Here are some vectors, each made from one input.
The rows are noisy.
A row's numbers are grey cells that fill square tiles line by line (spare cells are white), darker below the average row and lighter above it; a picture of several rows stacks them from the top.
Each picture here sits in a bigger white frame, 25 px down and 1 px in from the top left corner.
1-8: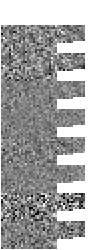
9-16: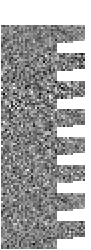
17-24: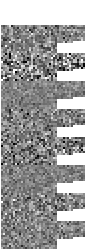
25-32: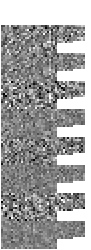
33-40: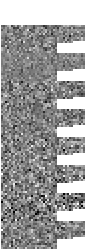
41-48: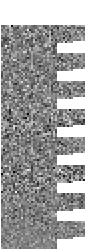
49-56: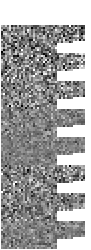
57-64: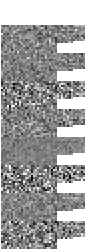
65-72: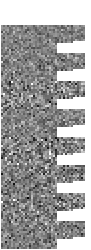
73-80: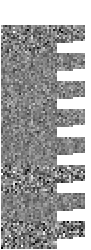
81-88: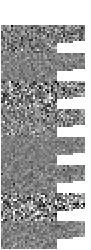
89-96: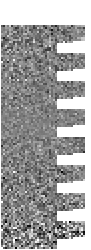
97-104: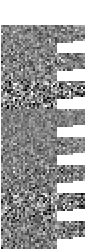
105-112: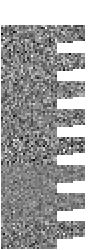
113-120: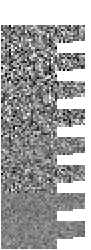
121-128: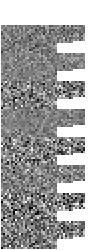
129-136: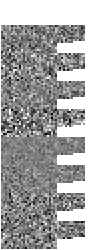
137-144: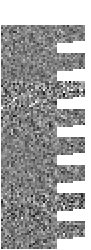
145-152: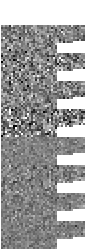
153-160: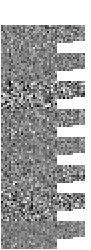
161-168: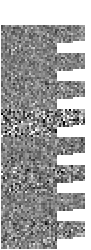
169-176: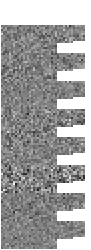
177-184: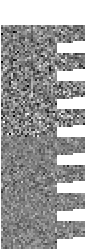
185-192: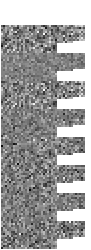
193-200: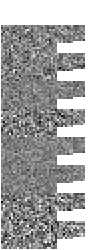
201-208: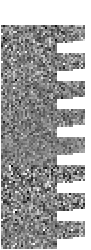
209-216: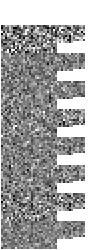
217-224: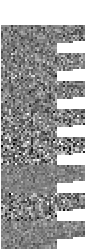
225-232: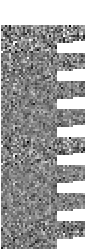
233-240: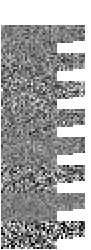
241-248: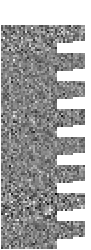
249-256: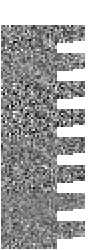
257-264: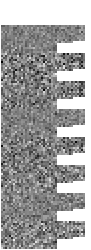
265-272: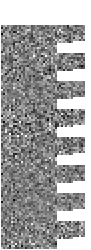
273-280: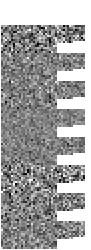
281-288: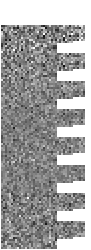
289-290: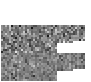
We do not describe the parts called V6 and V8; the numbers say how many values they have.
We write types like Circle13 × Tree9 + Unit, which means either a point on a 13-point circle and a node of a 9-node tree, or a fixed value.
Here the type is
(Label12 + Line4) × V6 + V8.
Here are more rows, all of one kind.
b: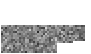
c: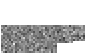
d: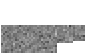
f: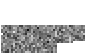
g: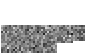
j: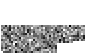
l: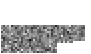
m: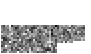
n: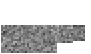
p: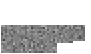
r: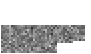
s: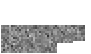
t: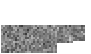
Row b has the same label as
g, l and m.
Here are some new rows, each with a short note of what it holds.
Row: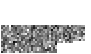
a point on a 4-point line and a value of V6
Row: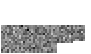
a point on a 4-point line and a value of V6
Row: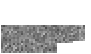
a value of V8
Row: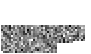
a point on a 4-point line and a value of V6
